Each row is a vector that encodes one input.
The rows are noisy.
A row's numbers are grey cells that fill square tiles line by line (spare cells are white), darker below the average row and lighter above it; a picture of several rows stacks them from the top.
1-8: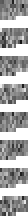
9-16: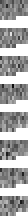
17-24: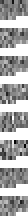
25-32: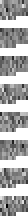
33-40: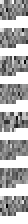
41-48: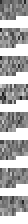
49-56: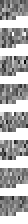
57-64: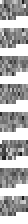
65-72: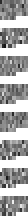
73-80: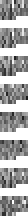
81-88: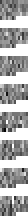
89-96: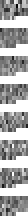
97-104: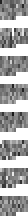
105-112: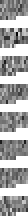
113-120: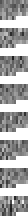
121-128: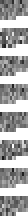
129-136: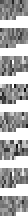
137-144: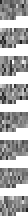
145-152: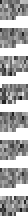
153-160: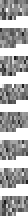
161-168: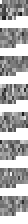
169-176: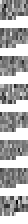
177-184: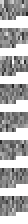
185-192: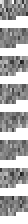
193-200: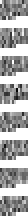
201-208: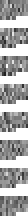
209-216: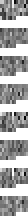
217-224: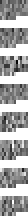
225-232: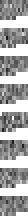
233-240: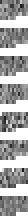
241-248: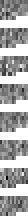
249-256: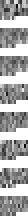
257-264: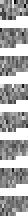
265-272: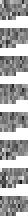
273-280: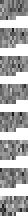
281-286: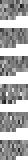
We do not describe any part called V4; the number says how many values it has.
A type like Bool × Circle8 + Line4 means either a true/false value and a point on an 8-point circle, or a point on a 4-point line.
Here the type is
(Circle8 + V4) × Line6 + List2(Circle11).
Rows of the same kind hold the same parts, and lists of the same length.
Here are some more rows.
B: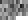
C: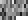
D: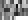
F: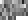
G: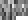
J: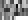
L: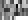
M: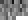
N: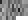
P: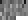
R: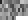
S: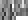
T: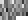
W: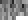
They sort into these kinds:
B, R, W
C, G, S
D, J, L
F, T
M, N, P

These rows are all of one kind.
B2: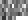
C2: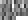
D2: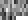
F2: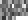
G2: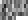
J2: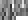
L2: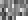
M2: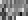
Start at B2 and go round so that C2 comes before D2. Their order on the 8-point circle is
B2, F2, J2, C2, G2, M2, L2, D2.
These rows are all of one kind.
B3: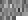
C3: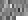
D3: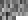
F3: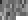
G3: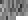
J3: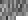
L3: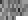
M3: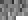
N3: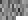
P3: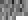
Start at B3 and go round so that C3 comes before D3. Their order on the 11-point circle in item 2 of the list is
B3, M3, G3, L3, N3, F3, P3, C3, D3, J3.
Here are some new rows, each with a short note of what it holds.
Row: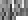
a point on an 8-point circle and a point on a 6-point line
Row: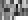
the empty list
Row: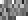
a point on a 6-point line and a value of V4
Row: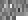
a list of two items
